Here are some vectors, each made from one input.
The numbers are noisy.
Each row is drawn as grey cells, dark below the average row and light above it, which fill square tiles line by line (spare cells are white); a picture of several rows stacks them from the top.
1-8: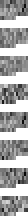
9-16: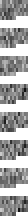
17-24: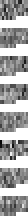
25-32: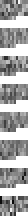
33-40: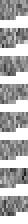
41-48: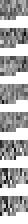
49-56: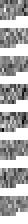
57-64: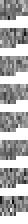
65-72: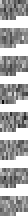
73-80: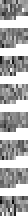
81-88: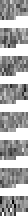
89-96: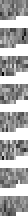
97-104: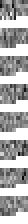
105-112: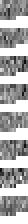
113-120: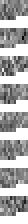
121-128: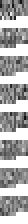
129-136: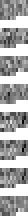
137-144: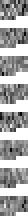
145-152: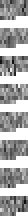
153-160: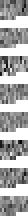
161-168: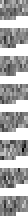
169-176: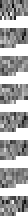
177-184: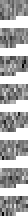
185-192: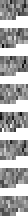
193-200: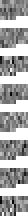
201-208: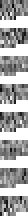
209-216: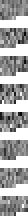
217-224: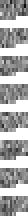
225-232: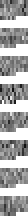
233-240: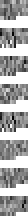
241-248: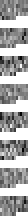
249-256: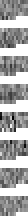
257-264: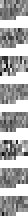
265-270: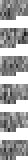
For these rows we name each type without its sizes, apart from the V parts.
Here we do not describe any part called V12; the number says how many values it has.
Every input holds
either a point on a line, or a list of items, each a true/false value and a value of V12.
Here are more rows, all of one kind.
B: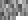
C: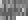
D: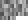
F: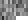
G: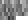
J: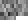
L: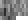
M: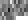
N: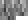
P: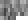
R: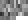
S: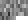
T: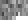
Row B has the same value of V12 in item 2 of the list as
J and P.
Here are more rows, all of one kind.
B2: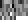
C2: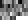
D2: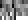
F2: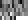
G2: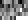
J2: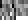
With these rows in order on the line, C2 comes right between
F2 and G2.
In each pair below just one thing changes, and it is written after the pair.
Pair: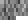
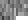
the true/false value in item 1 of the list
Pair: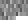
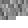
the value of V12 in item 2 of the list
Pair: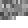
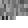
the value of V12 in item 1 of the list
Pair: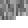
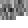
the true/false value in item 1 of the list
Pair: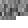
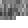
the value of V12 in item 2 of the list
